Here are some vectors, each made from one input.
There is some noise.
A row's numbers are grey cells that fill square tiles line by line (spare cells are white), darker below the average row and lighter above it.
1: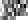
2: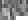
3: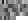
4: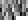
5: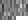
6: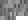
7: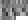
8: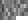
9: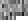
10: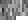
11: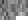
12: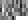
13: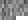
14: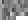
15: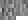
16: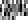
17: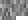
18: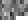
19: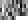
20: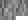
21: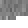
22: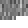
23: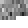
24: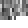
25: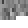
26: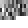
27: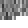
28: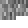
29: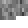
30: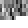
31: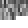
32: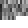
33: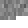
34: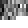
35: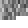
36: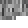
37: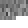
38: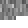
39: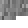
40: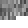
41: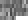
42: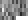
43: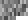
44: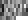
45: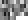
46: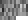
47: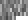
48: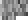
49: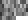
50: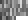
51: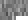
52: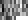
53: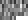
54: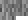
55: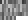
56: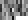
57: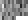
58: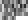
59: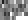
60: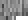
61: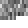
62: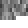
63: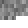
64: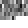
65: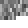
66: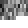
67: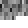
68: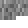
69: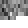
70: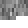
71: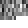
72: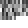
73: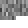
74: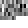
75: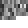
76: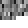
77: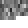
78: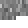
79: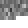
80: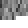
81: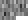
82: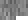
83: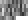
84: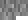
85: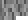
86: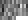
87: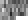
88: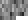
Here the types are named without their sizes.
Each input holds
a list of points on a line.
